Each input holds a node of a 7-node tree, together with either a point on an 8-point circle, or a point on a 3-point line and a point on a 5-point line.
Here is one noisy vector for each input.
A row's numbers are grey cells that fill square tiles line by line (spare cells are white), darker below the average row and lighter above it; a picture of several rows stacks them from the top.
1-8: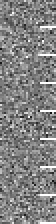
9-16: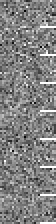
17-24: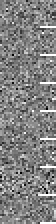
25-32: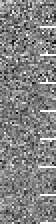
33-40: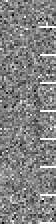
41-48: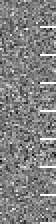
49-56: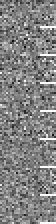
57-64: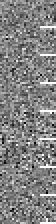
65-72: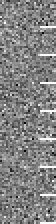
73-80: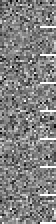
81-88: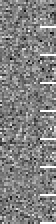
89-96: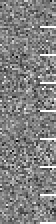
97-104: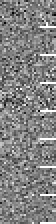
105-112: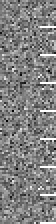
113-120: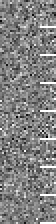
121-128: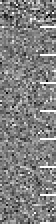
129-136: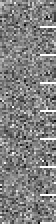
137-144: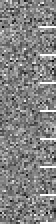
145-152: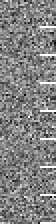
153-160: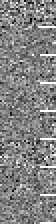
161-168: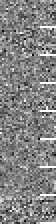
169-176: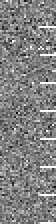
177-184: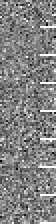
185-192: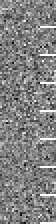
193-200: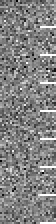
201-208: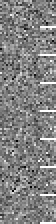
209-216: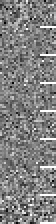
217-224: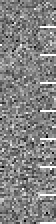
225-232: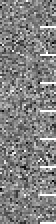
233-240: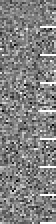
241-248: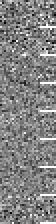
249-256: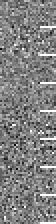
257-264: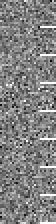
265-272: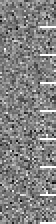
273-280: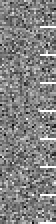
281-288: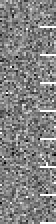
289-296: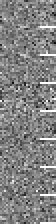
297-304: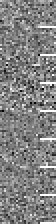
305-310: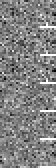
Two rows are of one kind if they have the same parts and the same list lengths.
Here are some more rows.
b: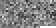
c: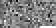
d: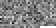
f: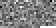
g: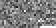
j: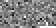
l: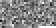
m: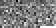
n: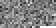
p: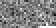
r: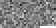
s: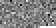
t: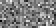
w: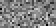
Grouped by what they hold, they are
b, j, l, p, t
c, d, f, g, m, n, r, s, w

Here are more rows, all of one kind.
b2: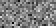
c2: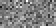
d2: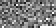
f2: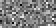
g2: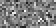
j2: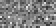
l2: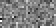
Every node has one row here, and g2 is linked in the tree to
l2.
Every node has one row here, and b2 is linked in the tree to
f2.
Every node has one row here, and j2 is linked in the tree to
d2.
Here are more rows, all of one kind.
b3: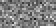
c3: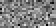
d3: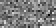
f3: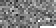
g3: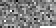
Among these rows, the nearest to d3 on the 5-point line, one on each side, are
b3 and c3.
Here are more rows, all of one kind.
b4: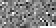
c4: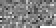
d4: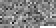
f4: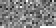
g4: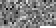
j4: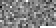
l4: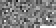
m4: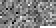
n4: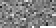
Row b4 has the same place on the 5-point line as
f4, g4 and j4.
